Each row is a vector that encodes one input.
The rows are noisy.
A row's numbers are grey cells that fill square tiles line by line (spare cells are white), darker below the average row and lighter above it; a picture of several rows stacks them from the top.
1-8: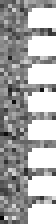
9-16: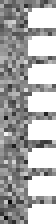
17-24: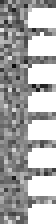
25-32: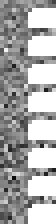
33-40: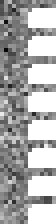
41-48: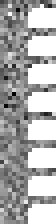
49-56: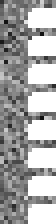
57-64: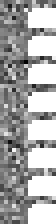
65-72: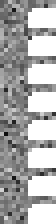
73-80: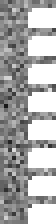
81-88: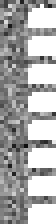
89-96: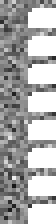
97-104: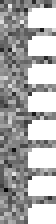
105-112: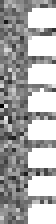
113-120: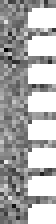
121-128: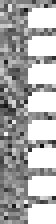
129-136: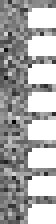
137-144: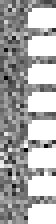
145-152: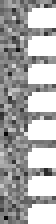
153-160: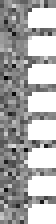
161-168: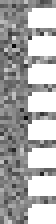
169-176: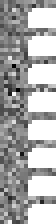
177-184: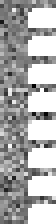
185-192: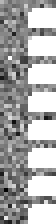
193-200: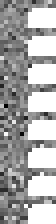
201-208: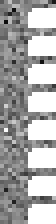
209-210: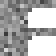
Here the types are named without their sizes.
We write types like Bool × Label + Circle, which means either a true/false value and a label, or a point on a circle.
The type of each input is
(Bool × Bool × Bool + Unit) × Label × Line.
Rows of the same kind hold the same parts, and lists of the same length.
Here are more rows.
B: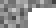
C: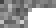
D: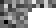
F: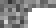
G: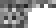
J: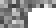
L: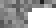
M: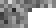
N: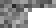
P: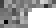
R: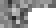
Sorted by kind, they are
B, C, F, G, J, L, N, R
D, M, P

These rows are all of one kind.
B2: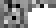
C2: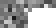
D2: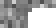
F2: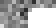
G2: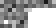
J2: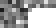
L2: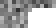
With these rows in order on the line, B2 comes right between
D2 and G2.
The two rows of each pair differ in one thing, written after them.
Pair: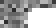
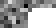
the place on the line
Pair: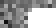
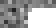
the label
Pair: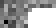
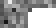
the label
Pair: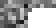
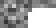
the place on the line
